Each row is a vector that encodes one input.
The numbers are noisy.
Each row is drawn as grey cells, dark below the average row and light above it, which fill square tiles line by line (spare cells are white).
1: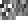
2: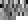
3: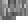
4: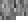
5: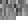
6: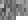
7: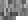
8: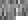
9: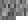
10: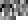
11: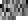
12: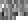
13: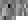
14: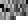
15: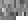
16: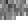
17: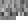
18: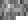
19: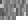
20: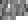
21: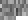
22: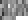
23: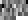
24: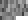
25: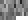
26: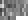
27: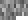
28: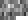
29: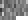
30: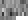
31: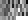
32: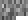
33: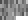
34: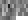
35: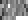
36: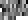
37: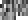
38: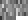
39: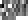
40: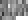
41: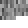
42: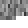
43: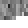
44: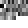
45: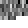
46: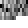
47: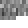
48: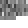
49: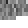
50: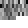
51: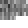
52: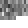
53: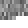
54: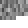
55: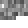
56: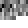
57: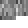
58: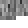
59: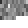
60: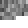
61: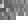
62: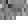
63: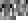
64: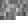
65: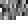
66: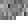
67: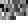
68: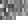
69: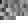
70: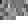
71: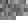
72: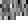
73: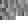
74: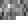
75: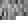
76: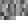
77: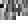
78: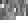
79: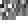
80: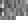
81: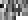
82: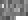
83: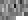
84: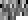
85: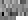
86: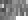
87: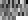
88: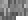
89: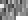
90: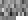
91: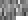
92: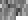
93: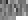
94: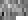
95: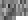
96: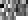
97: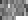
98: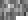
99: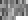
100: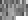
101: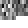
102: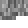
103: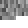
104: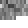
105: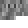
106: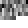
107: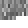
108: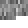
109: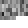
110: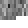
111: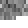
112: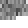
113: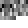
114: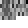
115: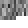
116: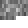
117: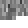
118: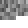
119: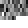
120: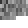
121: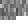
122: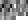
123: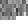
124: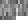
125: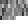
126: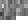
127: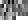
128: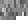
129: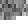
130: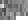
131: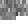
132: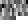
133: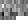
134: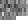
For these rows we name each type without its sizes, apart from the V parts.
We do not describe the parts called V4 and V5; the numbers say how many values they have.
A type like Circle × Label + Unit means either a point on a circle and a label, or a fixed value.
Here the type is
Bool × List(Circle) + V4 × V5.
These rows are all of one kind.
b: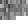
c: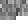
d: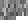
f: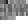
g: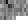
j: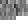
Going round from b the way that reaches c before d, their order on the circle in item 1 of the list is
b, f, j, c, d, g.
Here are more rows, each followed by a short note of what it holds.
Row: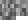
a true/false value, together with a list of two items
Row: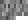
a true/false value, together with a list of three items
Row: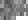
a true/false value, together with a list of two items
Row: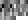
a true/false value, together with the empty list
